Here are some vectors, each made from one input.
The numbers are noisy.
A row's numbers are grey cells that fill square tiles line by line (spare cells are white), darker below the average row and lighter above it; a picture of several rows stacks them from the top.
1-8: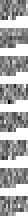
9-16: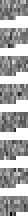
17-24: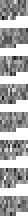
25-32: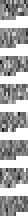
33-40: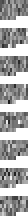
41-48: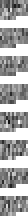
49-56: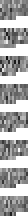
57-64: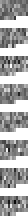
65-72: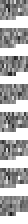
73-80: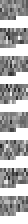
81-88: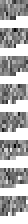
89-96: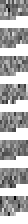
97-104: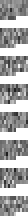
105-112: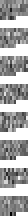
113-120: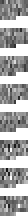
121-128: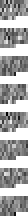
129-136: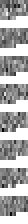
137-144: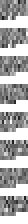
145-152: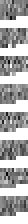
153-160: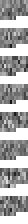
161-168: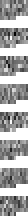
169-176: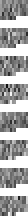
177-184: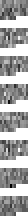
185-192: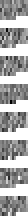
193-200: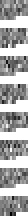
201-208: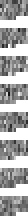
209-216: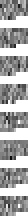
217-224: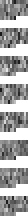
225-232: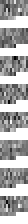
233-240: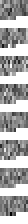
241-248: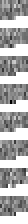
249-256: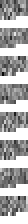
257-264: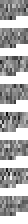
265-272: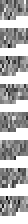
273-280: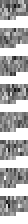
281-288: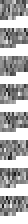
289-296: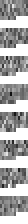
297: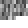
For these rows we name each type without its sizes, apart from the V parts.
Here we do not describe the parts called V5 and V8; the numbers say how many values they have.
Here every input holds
a true/false value, together with either a point on a line, or a value of V5 and a value of V8.
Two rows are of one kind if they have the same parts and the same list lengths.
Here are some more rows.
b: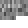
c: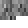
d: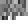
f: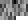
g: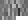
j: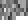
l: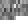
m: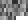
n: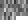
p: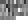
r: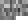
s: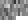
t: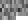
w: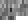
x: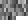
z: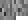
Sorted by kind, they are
b, c, f, g, j, l, m, n, r, s, t, w, x, z
d, p

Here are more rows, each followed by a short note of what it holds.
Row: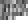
a point on a line and a true/false value
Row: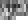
a point on a line and a true/false value
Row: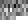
a point on a line and a true/false value
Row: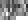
a point on a line and a true/false value
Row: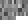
a true/false value, a value of V5 and a value of V8
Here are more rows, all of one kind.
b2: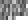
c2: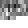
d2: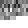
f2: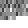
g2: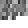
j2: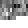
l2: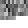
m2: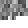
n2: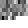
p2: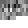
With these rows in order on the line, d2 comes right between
b2 and p2.
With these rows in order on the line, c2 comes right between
l2 and p2.
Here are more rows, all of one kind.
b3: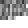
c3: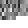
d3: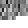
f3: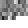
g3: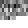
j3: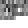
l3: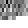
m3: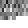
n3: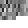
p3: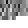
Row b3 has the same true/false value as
f3 and j3.
